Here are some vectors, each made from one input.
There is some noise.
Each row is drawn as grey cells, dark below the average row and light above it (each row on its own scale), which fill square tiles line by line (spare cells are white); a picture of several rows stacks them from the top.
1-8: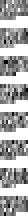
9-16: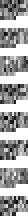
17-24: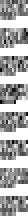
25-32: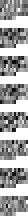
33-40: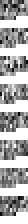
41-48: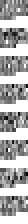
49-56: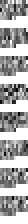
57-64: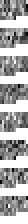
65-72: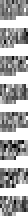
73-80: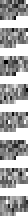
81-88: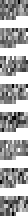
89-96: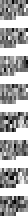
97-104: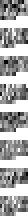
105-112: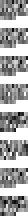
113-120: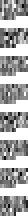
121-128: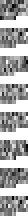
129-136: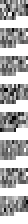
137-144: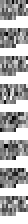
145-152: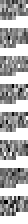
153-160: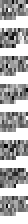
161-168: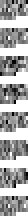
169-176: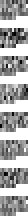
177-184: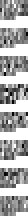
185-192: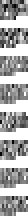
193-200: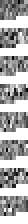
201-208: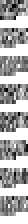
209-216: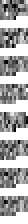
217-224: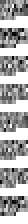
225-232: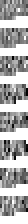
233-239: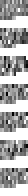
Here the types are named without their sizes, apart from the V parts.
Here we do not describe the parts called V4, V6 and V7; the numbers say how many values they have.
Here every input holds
either a label and a true/false value, or a node of a tree, or a value of V4, a value of V6 and a value of V7.
